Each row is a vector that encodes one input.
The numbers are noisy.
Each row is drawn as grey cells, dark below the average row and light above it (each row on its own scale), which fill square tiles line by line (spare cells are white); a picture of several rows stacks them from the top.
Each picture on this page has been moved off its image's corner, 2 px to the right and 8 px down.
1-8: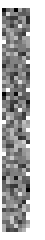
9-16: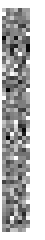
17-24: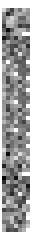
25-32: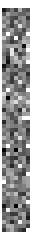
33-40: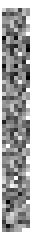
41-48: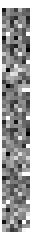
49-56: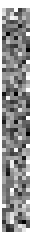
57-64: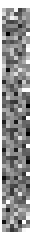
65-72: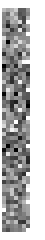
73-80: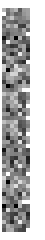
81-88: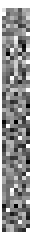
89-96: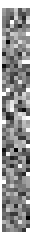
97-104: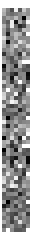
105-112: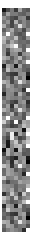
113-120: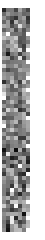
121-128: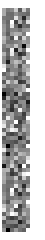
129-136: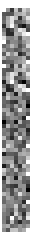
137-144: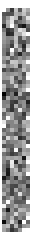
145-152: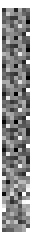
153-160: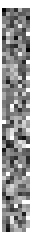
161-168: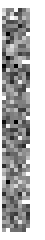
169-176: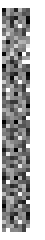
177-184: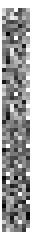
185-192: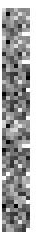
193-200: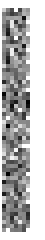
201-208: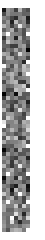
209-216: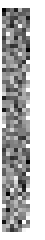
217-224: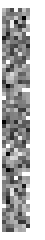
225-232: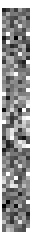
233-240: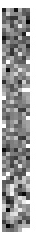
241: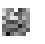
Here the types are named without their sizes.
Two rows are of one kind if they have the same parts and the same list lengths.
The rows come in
2 kinds.
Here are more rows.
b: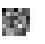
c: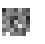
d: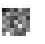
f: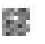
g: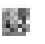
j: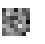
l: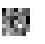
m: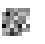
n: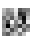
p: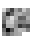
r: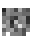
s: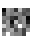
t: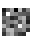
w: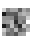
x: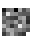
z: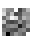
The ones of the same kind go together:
b, c, d, j, l, r, s, t, x
f, g, m, n, p, w, z

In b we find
a point on a line and a true/false value.
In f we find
a point on a circle.
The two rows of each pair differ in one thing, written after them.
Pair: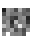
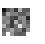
the true/false value
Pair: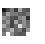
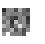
the true/false value
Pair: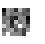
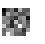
the true/false value
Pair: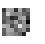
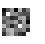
the true/false value
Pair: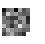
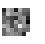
the true/false value
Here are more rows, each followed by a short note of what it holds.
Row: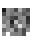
a point on a line and a true/false value
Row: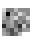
a point on a circle
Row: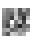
a point on a circle
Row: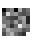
a point on a line and a true/false value
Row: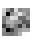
a point on a circle
